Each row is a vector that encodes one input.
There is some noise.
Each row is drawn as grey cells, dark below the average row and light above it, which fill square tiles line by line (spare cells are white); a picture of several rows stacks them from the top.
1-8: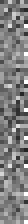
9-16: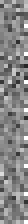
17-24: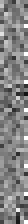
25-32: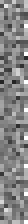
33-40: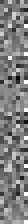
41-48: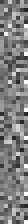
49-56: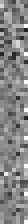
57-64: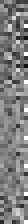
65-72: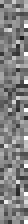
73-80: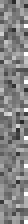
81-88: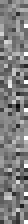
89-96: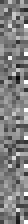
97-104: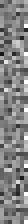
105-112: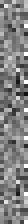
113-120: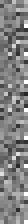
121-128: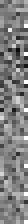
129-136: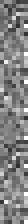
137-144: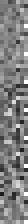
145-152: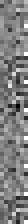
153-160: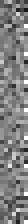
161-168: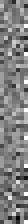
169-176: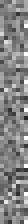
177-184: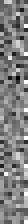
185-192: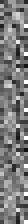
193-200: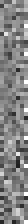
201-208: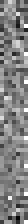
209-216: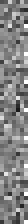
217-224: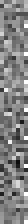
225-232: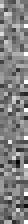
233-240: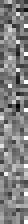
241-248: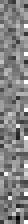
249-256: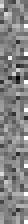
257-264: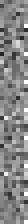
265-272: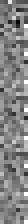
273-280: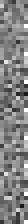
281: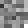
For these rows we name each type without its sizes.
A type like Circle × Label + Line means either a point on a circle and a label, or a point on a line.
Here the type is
Label + Line.
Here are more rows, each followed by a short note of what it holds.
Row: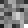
a label
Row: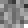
a point on a line
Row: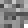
a point on a line
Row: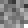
a point on a line
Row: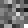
a label
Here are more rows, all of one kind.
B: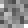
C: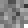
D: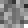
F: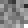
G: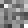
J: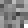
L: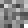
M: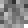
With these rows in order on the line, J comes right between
C and G.
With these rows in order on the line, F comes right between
C and D.
